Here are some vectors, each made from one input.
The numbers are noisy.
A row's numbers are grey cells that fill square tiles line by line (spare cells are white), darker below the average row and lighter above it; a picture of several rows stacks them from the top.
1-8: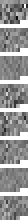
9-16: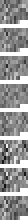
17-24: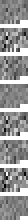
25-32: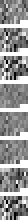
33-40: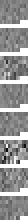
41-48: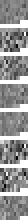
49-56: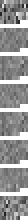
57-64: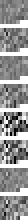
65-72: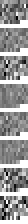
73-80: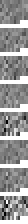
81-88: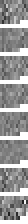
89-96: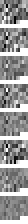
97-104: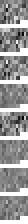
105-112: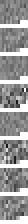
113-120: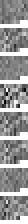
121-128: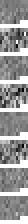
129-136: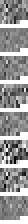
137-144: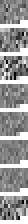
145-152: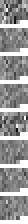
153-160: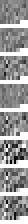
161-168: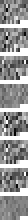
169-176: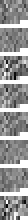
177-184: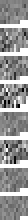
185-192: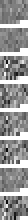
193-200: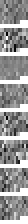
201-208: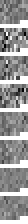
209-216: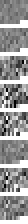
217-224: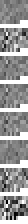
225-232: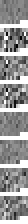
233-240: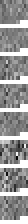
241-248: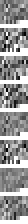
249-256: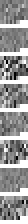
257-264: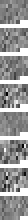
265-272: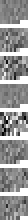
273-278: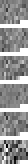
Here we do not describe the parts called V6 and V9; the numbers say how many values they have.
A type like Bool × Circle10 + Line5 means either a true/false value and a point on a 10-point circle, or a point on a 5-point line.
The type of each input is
Bool × Line4 + (Tree19 + Unit) × V6 × V9.
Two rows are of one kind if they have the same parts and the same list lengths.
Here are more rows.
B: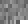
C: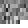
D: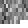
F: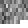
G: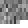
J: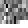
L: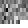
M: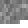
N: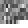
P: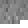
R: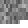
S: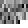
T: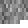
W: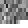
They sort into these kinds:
B, C, G, J, L, M, P, R, W
D, F, N, T
S

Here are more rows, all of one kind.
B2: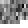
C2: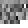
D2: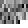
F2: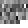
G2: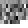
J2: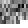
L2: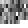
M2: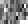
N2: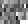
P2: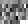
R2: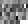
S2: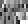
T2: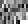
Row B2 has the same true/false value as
J2, L2 and M2.
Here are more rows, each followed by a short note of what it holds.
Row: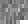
a value of V6 and a value of V9
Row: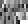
a point on a 4-point line and a true/false value
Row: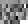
a point on a 4-point line and a true/false value
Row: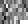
a value of V6 and a value of V9
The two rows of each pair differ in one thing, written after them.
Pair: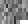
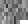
the value of V9
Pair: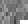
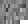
the node of the tree
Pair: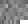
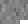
the node of the tree
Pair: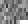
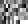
the value of V6
